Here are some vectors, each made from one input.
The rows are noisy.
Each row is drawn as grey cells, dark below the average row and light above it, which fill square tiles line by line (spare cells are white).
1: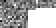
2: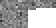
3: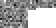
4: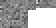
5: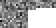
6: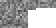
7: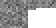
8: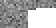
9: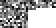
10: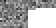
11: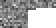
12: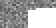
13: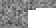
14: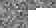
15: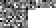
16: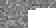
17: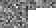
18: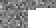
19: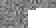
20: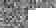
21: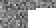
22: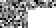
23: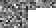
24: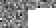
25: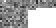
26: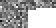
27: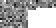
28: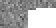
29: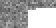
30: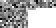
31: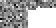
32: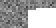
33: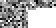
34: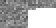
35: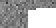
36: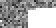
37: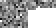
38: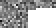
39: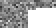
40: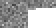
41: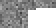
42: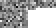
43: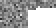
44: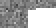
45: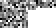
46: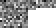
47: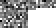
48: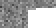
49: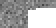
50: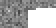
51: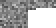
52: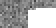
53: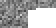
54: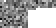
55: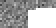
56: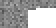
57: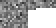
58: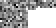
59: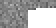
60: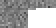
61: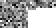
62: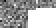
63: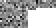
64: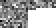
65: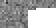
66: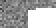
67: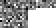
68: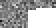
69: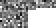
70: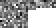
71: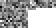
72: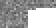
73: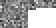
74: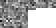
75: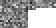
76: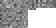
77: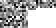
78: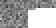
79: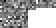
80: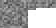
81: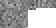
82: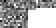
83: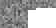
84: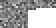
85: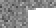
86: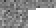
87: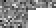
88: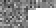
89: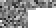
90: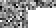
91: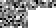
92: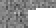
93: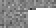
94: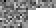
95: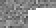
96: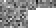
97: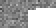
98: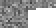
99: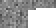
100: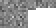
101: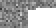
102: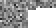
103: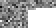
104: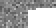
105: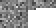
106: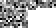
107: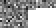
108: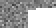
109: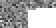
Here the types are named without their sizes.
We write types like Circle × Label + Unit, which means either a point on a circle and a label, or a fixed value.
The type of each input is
(Bool × Bool × Bool × Bool + Unit) × Circle.
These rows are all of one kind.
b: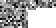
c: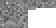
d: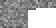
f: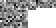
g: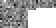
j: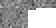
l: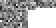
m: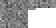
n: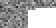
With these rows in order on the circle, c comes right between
m and n.
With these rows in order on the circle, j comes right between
f and g.
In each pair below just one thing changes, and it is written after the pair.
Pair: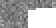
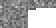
the place on the circle
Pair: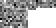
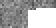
one of the four true/false values
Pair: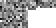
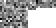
the place on the circle
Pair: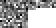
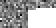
one of the four true/false values
